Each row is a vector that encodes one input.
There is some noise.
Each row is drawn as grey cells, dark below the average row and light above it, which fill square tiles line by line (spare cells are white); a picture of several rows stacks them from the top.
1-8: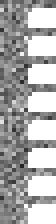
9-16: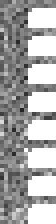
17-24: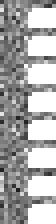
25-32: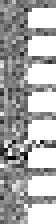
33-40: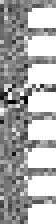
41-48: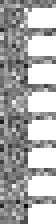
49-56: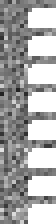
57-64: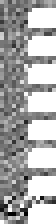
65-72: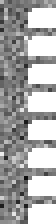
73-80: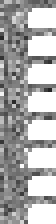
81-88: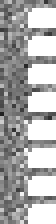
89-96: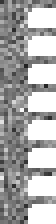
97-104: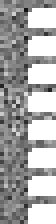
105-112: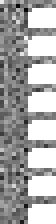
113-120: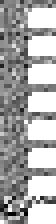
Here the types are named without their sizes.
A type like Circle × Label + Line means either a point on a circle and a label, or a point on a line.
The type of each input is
List(Line).
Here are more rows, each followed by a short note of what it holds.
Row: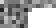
a list of one item
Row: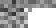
a list of two items
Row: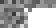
a list of two items
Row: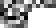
the empty list
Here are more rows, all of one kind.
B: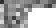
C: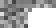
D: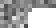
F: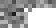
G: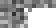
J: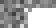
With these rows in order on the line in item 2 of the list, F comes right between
D and J.
